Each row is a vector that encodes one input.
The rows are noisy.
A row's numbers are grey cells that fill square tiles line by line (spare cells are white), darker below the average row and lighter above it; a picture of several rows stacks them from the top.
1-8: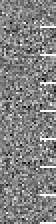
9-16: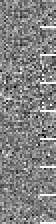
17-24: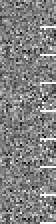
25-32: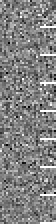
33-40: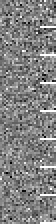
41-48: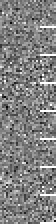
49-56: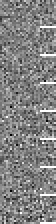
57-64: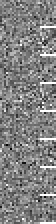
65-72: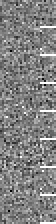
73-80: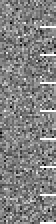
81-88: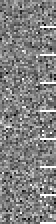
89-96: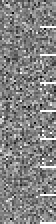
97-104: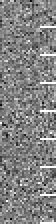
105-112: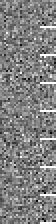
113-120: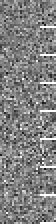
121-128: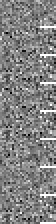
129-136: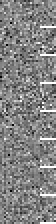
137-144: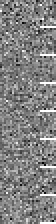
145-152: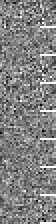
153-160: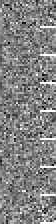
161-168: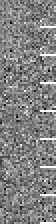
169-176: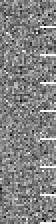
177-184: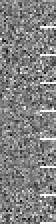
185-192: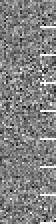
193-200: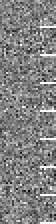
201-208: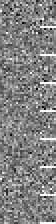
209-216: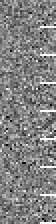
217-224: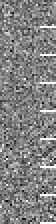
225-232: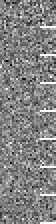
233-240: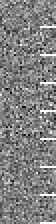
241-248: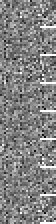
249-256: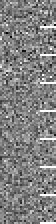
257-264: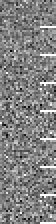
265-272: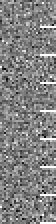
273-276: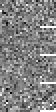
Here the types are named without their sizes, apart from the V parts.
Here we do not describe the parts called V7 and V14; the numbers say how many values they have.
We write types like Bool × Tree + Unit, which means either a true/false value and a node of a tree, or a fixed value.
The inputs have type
(Circle + Unit) × (Label + V7 × V14).
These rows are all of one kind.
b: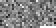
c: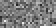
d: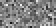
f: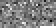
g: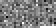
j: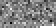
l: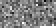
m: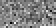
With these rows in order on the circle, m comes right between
d and j.
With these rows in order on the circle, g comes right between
c and l.
